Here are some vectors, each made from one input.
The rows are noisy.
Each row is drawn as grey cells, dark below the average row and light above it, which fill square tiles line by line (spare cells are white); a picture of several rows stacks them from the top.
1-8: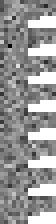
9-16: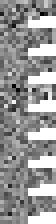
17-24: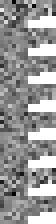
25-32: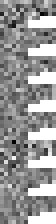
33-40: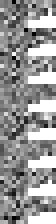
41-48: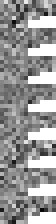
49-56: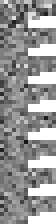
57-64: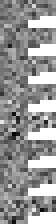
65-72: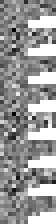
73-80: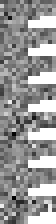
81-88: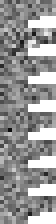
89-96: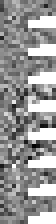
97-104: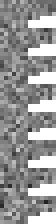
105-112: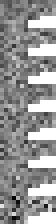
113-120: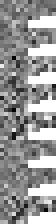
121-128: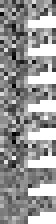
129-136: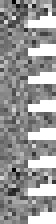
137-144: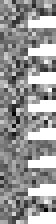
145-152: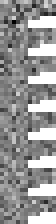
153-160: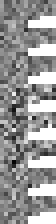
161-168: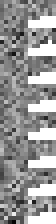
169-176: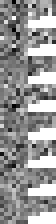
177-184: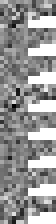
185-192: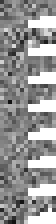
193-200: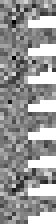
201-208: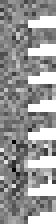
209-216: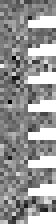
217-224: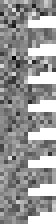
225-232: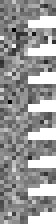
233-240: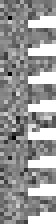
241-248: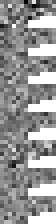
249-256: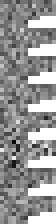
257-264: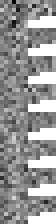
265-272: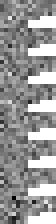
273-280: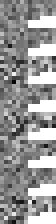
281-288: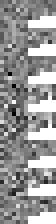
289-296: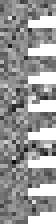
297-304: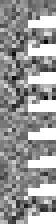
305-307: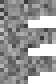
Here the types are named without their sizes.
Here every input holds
either a point on a line and a true/false value, or a list of points on a circle.
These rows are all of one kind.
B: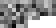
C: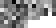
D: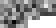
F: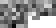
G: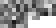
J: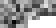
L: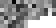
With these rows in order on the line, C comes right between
G and L.
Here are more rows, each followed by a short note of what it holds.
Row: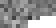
a list of two items
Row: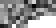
the empty list
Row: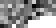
the empty list
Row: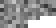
a list of one item
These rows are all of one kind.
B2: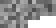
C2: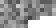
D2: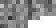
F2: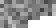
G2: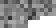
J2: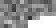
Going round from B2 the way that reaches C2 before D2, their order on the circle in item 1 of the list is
B2, F2, C2, G2, J2, D2.
